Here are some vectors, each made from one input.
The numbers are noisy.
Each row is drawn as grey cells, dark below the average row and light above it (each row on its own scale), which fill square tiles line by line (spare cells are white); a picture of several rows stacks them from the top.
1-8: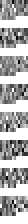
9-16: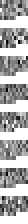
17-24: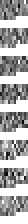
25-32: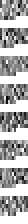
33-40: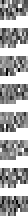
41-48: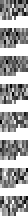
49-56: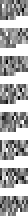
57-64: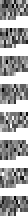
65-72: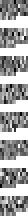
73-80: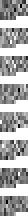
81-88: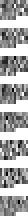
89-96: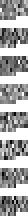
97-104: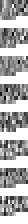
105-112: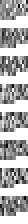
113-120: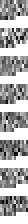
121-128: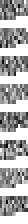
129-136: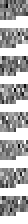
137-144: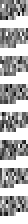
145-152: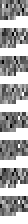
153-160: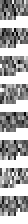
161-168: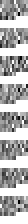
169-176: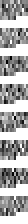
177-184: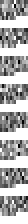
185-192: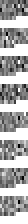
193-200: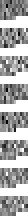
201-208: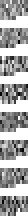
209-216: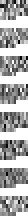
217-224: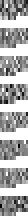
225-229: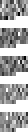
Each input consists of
either a point on a 10-point circle, or a fixed value, or three true/false values.
